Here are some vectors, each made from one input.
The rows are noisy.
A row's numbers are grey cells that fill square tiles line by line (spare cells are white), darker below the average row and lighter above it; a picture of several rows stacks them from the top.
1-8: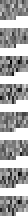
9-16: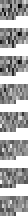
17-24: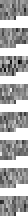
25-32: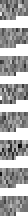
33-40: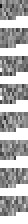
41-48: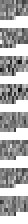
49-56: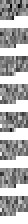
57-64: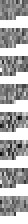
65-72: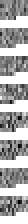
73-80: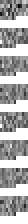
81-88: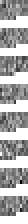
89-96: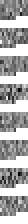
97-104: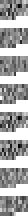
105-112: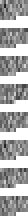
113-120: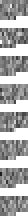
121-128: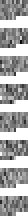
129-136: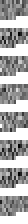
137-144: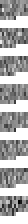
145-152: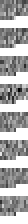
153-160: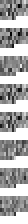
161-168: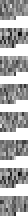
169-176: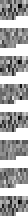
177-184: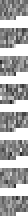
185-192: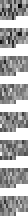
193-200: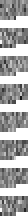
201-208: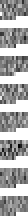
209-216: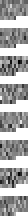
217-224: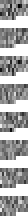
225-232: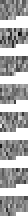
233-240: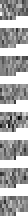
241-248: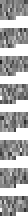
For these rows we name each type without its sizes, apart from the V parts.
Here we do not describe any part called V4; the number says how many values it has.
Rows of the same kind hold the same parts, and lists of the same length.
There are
6 kinds of row.
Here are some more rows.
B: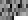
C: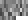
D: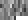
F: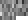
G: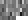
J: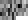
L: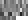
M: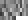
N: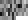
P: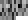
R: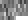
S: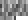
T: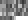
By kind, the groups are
B
C, L, M, S
D, F, G
J, N
P
R, T

